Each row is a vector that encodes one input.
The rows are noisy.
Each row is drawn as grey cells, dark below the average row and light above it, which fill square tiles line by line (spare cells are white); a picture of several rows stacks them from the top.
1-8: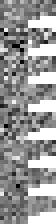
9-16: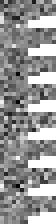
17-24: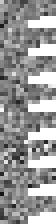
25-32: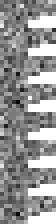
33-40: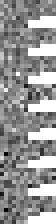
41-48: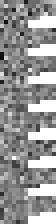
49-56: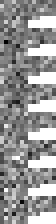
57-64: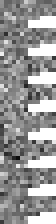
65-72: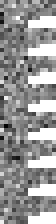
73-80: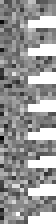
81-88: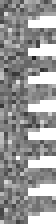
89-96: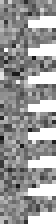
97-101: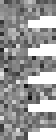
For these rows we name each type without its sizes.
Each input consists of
a point on a line, together with either a label, or three true/false values.
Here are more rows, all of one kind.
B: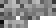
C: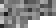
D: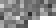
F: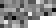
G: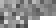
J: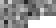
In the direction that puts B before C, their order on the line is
J, D, G, B, F, C.
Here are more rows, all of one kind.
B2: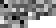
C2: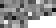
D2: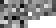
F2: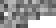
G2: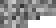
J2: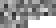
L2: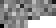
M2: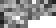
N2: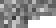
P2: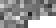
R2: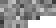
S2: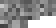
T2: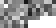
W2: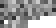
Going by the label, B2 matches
F2, G2 and R2.
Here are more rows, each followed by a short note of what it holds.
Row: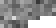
a point on a line and three true/false values
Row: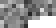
a label and a point on a line
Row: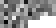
a point on a line and three true/false values
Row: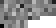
a label and a point on a line
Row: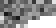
a point on a line and three true/false values
